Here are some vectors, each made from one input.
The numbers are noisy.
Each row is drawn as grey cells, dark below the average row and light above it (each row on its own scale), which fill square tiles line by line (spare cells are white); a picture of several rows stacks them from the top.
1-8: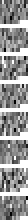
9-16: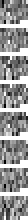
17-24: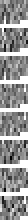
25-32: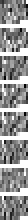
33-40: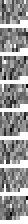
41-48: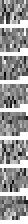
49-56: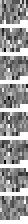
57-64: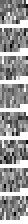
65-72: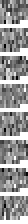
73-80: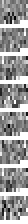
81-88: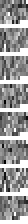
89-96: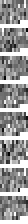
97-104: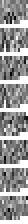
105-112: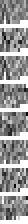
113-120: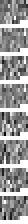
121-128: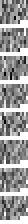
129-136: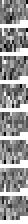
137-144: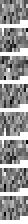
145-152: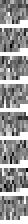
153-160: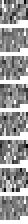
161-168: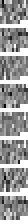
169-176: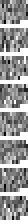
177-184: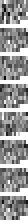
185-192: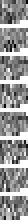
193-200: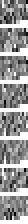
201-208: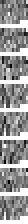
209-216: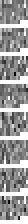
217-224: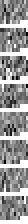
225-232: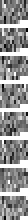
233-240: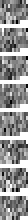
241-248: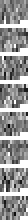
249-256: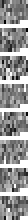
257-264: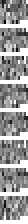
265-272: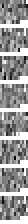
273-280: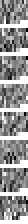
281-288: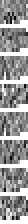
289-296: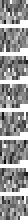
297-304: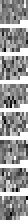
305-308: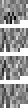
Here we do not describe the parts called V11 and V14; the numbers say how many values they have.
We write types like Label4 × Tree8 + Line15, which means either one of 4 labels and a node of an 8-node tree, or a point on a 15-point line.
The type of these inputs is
Bool × (Label7 + V11 × V14).
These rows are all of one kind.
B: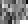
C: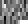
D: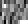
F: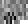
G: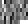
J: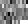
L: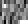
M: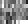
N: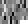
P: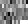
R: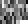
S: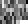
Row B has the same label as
D and L.
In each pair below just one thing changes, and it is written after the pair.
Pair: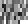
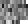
the true/false value
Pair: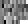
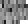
the value of V14
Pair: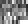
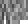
the true/false value
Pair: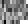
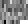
the value of V14
